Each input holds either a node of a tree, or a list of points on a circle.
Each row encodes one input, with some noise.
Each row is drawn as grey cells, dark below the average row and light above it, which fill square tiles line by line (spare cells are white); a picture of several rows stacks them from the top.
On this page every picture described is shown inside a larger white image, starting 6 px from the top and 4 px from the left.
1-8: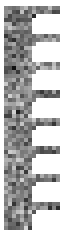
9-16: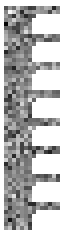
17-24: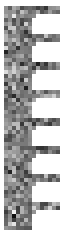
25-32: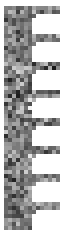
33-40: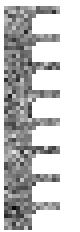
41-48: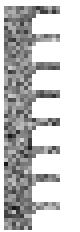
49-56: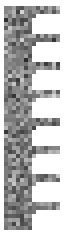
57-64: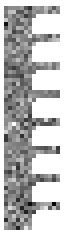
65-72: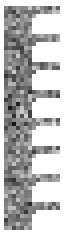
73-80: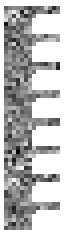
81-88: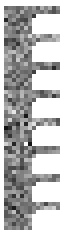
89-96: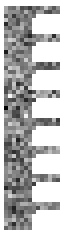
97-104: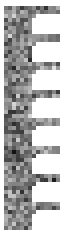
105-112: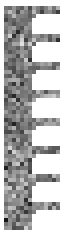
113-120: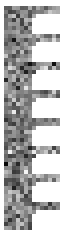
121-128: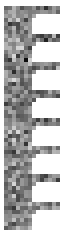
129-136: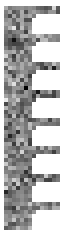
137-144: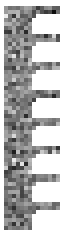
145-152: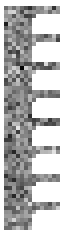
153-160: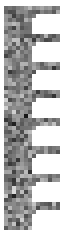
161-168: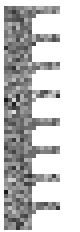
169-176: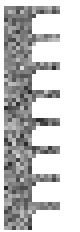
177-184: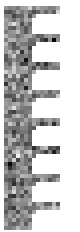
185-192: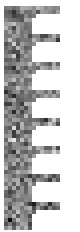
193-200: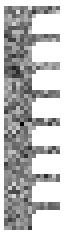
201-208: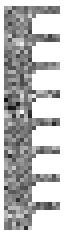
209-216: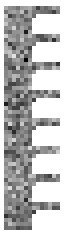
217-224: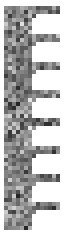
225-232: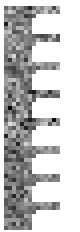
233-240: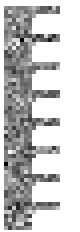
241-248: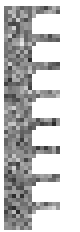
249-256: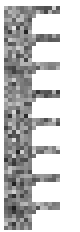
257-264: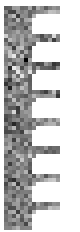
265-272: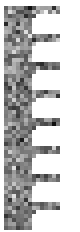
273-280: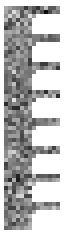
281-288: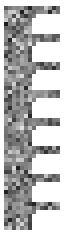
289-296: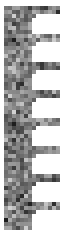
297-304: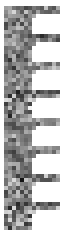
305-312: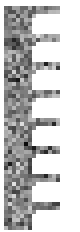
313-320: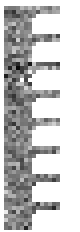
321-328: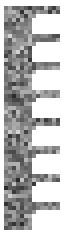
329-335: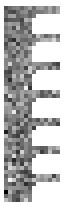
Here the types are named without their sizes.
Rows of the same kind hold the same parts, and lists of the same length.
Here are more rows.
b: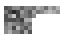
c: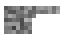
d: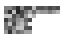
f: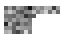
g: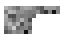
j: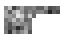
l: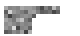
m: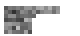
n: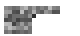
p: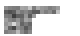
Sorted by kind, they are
b, c, m, p
d
f, j
g, l, n

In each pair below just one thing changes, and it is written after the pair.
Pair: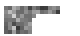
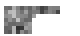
the place on the circle in item 2 of the list
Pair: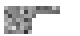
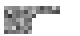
the place on the circle in item 2 of the list
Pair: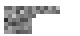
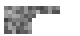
the place on the circle in item 2 of the list
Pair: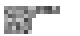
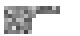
the place on the circle in item 2 of the list
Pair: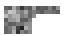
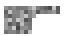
the place on the circle in item 1 of the list
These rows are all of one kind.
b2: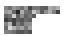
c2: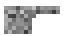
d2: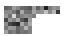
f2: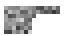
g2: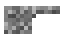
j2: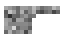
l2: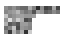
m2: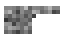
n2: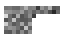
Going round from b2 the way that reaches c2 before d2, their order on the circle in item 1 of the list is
b2, m2, n2, g2, c2, j2, f2, l2, d2.
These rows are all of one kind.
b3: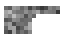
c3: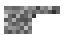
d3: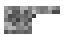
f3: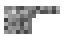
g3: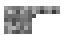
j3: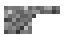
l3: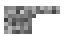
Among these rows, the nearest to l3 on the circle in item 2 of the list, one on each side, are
f3 and g3.
